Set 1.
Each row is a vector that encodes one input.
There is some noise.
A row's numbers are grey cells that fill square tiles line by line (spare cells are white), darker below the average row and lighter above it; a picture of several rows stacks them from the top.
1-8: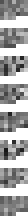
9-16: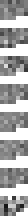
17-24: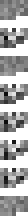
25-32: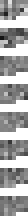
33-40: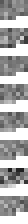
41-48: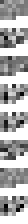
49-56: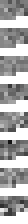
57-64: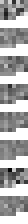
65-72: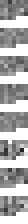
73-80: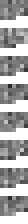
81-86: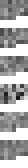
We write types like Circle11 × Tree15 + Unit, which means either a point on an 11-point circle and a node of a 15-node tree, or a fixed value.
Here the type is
Line4.
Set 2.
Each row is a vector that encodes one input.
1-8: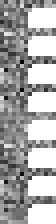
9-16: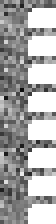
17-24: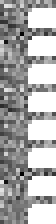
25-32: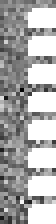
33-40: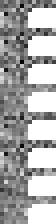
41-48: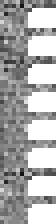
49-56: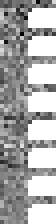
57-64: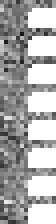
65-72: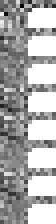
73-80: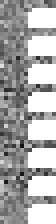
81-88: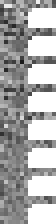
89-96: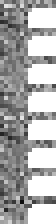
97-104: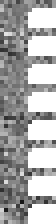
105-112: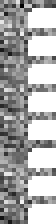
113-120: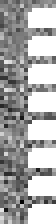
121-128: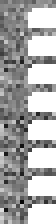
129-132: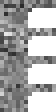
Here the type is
Line6.
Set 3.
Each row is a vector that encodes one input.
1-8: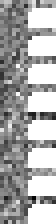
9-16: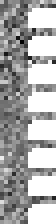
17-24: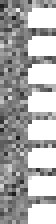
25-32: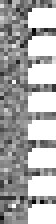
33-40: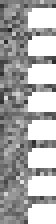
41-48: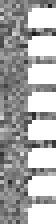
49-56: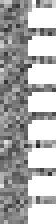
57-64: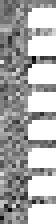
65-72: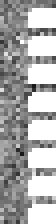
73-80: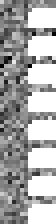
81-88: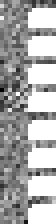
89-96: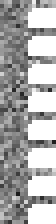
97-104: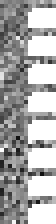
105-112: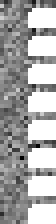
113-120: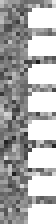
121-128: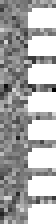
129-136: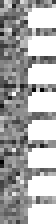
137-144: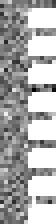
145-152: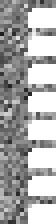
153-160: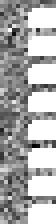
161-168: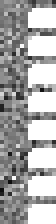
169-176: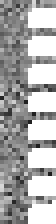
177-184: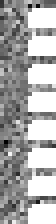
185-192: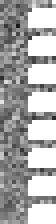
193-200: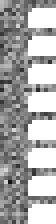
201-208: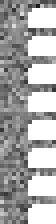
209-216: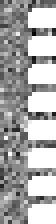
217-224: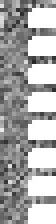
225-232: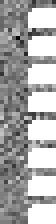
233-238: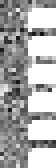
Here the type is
Bool × Bool × Bool × Bool + Unit.
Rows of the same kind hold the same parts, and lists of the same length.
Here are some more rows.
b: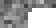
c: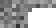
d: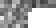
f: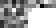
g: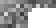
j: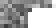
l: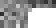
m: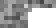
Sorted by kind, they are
b, c, d, g, j, l, m
f

